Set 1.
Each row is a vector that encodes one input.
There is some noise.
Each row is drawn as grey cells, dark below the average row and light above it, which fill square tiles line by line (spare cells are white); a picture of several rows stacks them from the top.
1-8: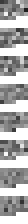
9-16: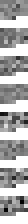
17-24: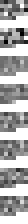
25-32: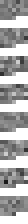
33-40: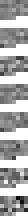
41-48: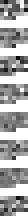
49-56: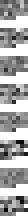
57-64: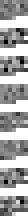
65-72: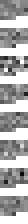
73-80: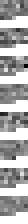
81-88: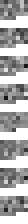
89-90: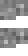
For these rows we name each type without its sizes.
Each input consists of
a list of points on a line.
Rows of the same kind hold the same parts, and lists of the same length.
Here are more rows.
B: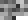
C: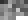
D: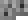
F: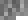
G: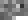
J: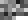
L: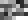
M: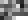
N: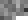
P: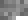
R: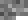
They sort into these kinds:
B, D
C
F, G, J, L, M, N, P, R

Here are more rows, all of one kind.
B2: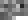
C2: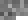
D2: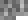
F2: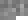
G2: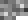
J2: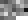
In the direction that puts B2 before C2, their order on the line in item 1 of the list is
B2, J2, G2, F2, D2, C2.
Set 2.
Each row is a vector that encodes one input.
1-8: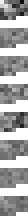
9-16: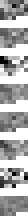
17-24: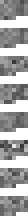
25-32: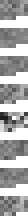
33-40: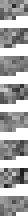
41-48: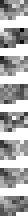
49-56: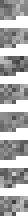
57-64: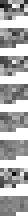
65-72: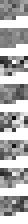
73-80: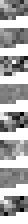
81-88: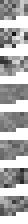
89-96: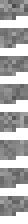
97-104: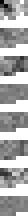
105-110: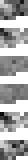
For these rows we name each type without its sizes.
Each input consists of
either a label, or three true/false values.
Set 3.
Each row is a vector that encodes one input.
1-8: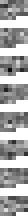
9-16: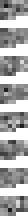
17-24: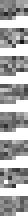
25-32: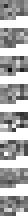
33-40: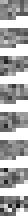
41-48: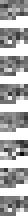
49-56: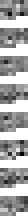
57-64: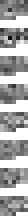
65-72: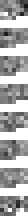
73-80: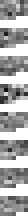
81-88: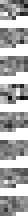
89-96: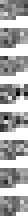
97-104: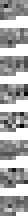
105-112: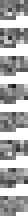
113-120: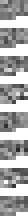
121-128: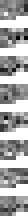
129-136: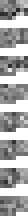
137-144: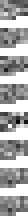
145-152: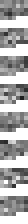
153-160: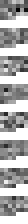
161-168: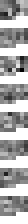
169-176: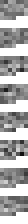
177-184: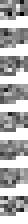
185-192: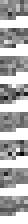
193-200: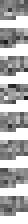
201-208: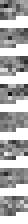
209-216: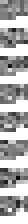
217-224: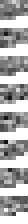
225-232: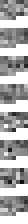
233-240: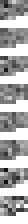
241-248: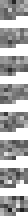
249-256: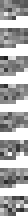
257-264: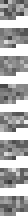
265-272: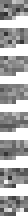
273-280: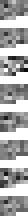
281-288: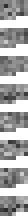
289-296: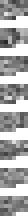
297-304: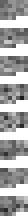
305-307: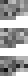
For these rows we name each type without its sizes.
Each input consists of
either a point on a circle, or a node of a tree.
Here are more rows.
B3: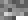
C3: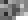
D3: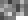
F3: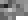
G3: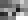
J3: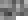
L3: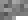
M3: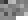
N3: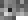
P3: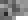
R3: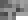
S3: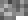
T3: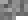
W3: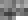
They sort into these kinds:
B3, D3, N3, S3
C3, F3, G3, J3, L3, M3, P3, R3, T3, W3

